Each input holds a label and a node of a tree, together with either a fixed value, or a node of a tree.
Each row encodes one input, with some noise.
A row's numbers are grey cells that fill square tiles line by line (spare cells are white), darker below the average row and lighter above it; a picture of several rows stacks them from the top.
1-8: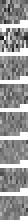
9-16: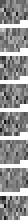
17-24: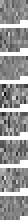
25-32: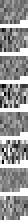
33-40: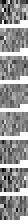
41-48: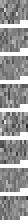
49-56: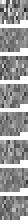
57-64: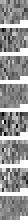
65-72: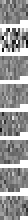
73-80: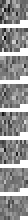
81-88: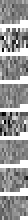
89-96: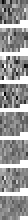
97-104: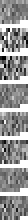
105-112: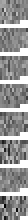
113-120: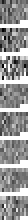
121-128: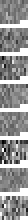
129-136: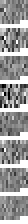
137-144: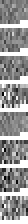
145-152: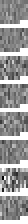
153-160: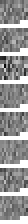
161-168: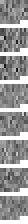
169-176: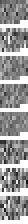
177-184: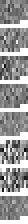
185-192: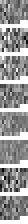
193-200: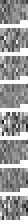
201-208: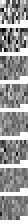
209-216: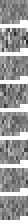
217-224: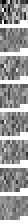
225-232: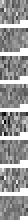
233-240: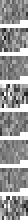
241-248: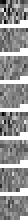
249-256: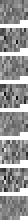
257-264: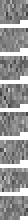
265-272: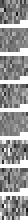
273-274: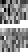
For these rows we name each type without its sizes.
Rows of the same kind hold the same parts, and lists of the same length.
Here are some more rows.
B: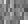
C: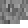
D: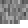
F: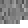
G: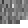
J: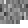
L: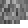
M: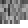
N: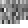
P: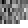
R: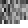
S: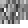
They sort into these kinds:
B, G, J, L
C, D, F, M, N, P, R, S

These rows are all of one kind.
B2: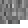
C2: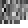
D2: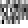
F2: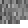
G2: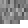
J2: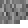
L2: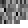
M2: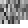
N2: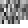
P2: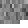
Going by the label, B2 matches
F2, M2 and N2.
